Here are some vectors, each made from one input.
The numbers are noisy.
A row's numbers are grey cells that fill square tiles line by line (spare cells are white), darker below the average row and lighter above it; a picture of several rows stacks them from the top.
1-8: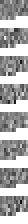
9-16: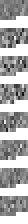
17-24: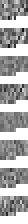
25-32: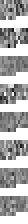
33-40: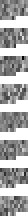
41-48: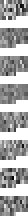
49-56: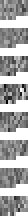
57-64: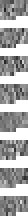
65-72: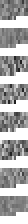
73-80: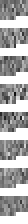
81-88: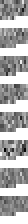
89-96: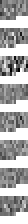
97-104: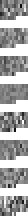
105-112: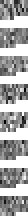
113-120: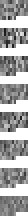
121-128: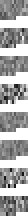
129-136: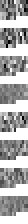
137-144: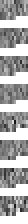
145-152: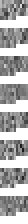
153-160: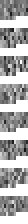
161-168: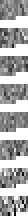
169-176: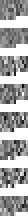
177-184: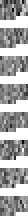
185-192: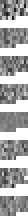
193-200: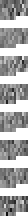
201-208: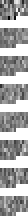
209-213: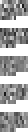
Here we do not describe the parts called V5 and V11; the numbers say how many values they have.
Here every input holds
a value of V11, together with either a point on a 6-point circle and a true/false value, or a value of V5.
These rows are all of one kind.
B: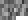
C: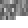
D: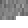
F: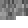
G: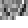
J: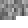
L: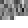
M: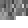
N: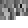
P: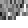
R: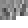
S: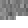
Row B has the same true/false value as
N and S.
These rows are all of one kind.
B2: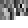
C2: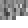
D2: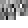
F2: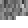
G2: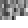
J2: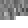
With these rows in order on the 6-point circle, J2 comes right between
C2 and D2.
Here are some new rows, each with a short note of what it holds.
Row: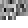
a point on a 6-point circle, a true/false value and a value of V11
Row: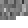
a point on a 6-point circle, a true/false value and a value of V11
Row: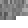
a value of V5 and a value of V11
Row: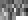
a value of V5 and a value of V11
